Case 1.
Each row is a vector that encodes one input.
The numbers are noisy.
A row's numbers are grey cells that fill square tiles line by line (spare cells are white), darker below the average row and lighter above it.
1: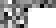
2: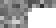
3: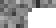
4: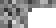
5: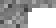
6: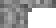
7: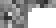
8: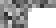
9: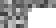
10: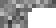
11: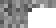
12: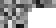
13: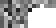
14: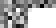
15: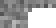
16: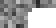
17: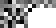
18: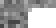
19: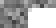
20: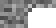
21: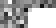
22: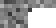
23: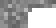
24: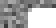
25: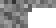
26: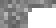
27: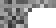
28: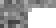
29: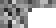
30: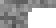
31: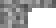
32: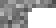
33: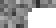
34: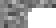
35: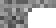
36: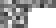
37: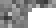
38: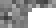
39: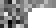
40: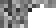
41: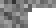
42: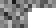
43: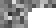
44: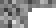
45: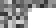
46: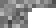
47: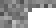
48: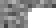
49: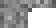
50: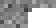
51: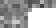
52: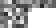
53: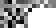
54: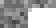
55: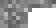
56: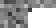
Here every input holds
a node of a 12-node tree.
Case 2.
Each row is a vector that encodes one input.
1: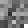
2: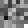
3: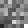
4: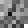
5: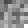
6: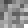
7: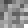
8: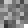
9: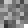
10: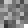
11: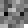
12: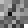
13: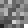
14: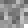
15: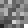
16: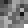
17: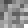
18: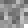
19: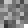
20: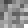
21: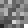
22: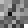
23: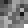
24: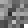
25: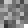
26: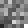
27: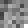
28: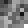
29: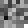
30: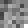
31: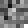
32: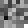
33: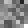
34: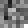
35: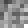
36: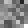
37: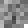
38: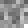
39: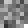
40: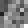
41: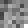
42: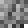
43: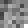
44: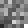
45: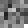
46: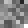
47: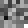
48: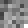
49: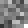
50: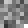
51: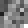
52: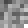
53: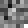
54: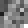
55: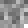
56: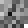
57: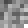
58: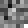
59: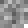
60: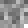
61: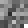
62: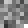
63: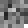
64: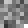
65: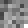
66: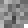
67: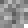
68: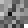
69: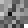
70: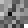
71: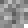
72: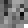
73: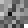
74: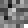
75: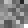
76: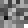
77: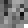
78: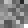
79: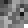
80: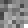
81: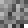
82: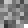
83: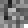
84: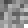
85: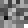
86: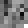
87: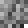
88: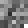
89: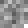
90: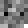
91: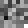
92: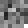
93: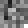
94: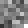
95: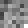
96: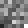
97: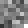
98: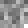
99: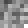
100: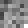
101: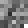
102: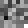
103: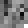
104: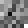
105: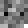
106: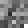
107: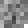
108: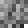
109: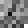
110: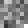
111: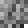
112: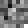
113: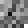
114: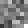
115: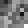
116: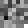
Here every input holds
a point on a 20-point line.
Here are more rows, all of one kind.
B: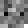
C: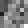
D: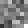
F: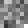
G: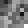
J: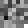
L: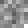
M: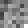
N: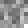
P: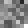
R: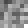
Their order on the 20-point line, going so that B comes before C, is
J, B, G, C, M, R, N, L, F, P, D.
